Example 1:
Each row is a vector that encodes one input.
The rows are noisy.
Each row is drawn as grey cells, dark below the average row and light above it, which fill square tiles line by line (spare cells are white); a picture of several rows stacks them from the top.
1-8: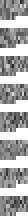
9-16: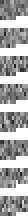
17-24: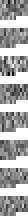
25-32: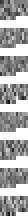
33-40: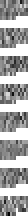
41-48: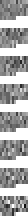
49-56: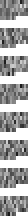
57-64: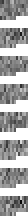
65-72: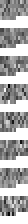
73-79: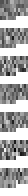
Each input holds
a point on an 8-point line.
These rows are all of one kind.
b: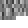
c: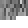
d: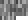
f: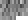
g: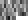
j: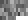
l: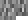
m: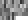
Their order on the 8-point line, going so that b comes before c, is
b, c, f, j, d, l, m, g.
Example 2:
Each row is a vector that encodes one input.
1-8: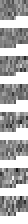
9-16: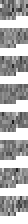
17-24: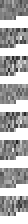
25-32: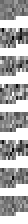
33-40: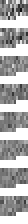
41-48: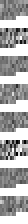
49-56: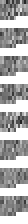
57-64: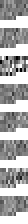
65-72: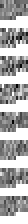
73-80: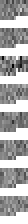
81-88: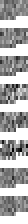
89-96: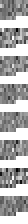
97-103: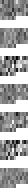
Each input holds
a point on a 19-point circle.
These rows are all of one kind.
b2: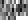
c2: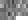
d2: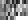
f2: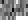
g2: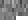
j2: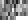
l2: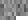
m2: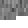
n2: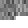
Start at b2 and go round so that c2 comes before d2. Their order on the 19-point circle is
b2, l2, j2, c2, d2, n2, f2, m2, g2.
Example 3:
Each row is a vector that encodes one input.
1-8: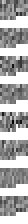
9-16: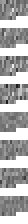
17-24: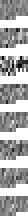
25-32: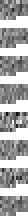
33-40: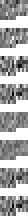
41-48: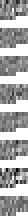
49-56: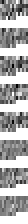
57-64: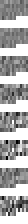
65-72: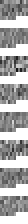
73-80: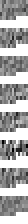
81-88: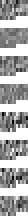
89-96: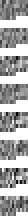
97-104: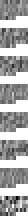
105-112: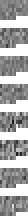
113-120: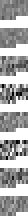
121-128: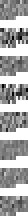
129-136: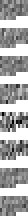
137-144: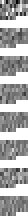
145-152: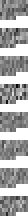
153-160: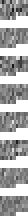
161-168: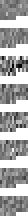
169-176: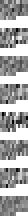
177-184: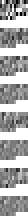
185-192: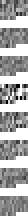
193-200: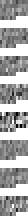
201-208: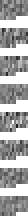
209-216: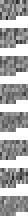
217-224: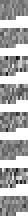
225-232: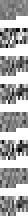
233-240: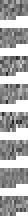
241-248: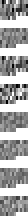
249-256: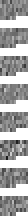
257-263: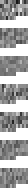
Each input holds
a node of an 11-node tree.
